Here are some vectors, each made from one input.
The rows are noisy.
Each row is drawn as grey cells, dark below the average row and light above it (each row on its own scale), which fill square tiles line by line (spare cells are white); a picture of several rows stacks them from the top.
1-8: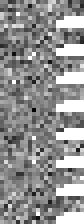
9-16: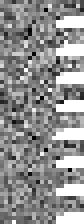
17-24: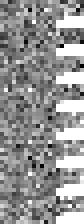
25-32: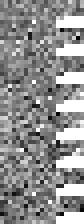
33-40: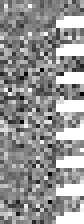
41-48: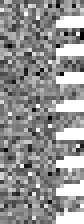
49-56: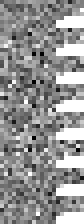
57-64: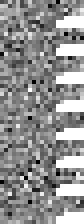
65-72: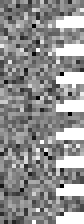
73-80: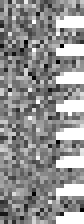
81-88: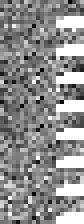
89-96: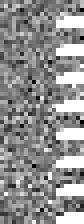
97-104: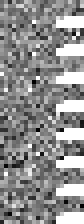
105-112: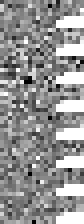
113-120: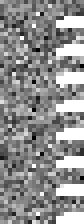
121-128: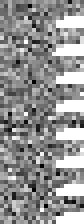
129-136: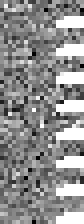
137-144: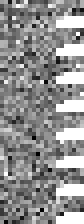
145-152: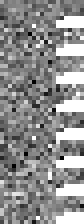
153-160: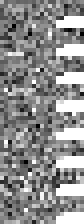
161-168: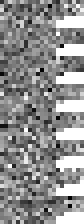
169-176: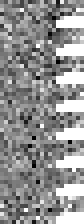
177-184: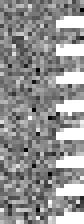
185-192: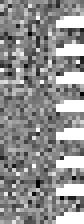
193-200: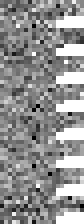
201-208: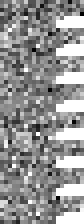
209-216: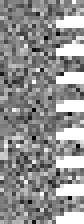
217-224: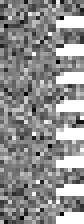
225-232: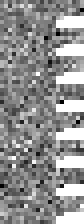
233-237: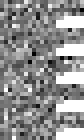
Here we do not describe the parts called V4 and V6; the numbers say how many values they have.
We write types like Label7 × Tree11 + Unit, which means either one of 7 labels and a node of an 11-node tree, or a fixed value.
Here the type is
(Bool × Circle5 + Unit) × (Line5 + V6) × V4.
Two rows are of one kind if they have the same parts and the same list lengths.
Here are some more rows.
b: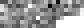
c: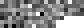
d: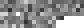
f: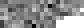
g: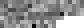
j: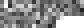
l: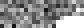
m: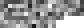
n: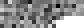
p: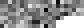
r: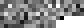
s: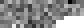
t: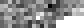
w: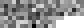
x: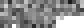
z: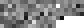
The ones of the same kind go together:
b, c, j, t
d, f, r, s, x, z
g, m, w
l, n, p

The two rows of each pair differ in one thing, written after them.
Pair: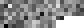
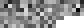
the value of V4
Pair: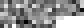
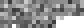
the place on the 5-point circle
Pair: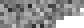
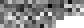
the place on the 5-point circle
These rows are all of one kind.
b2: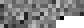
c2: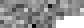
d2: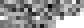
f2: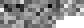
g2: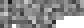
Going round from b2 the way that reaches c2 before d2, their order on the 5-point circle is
b2, f2, g2, c2, d2.
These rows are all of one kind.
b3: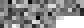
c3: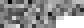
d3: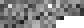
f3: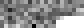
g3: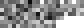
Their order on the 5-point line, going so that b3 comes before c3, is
b3, d3, c3, g3, f3.
